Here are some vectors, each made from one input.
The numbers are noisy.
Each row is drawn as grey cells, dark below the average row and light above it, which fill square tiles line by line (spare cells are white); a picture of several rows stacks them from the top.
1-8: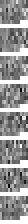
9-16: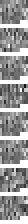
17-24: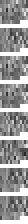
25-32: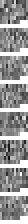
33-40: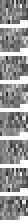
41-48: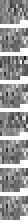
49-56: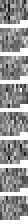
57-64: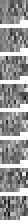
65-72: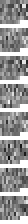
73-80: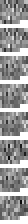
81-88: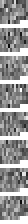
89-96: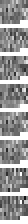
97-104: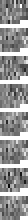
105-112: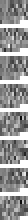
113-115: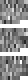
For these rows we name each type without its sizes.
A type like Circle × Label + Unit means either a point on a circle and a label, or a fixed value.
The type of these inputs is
Bool × Bool × Bool + Line + Tree.
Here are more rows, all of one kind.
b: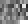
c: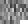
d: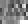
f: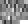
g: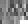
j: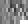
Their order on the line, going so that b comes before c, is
b, d, g, j, c, f.
